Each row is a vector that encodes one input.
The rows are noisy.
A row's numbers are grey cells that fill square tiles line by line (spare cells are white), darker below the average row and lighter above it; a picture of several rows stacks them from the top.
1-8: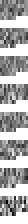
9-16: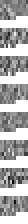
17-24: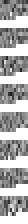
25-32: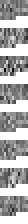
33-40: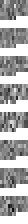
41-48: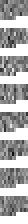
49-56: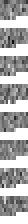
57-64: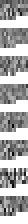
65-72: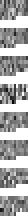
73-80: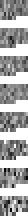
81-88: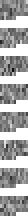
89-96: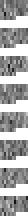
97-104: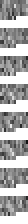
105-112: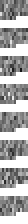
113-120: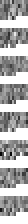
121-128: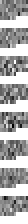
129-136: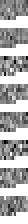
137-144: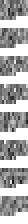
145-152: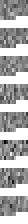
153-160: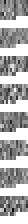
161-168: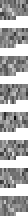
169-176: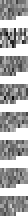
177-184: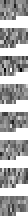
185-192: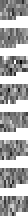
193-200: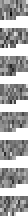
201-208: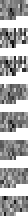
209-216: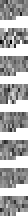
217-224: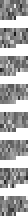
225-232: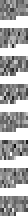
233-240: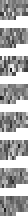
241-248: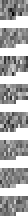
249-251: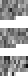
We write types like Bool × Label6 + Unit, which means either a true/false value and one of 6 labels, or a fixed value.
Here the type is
List3(Line4).
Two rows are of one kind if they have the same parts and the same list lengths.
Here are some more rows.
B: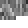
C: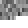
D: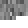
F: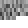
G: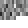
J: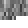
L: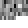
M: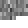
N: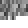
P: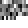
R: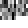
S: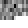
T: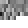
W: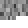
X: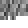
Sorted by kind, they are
B, D, J, M
C, F, G, L, S, T, W
N, P, X
R

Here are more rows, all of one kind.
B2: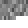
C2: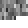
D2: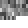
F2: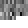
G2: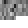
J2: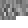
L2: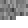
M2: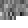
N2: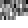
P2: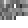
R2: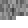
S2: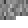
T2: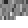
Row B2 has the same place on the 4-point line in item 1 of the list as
G2, J2, S2 and T2.
